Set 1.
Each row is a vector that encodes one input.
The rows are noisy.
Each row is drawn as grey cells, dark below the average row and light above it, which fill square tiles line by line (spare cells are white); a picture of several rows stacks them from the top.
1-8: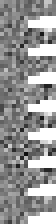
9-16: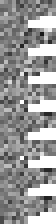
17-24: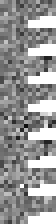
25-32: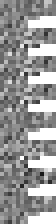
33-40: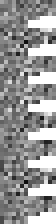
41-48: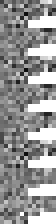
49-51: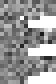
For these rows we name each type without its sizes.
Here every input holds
a point on a line.
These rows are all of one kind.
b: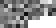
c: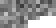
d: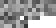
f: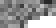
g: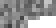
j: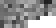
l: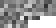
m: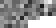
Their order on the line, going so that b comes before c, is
b, m, g, c, f, j, l, d.
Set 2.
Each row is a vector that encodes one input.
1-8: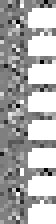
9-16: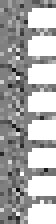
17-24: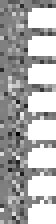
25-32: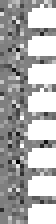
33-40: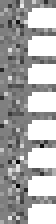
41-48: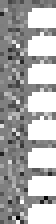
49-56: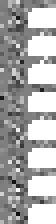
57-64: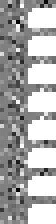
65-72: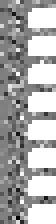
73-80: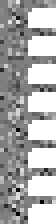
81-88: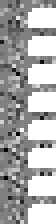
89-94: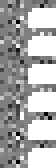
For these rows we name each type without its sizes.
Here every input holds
a point on each of two lines.
